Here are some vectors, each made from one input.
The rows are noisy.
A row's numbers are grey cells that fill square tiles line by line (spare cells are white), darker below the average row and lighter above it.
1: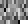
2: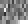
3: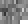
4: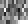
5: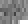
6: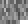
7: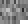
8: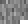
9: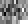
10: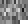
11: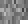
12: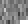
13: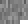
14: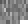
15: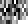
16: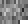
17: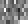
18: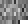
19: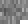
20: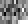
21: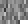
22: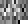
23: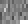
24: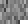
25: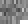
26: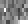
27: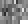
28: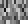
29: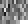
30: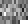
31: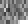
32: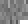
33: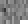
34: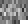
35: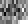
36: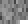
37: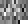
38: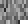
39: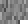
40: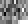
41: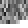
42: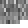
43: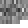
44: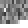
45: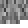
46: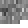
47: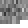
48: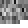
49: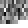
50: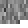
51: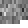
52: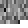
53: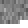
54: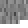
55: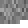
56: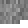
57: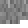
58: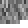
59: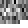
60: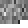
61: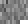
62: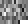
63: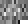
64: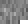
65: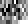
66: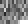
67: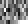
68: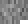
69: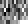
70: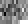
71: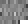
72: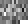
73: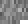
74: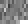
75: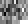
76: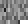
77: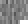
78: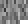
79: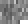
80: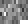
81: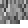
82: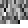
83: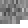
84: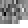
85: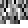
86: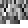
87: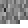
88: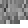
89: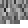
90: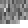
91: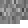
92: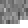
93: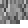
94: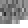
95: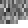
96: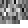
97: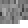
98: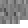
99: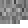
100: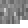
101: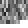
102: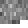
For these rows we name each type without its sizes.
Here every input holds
a point on a line and a node of a tree, together with either a fixed value, or a node of a tree.
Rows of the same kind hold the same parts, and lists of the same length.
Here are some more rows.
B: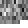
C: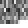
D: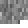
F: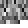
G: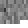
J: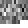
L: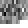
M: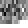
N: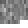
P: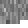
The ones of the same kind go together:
B, C, J, N, P
D, F, G, L, M

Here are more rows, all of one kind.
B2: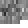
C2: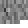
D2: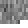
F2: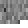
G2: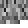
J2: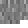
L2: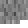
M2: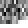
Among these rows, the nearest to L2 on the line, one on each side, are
C2 and G2.
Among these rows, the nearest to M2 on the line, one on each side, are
C2 and J2.
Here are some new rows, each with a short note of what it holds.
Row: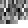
a point on a line and a node of each of two trees
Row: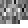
a point on a line and a node of each of two trees
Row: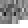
a point on a line and a node of a tree
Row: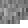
a point on a line and a node of each of two trees
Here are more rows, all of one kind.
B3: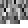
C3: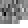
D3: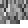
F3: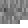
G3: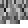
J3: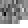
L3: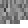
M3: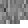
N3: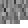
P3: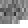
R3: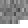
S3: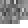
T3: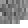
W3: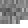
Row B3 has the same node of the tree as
F3, N3, P3 and R3.
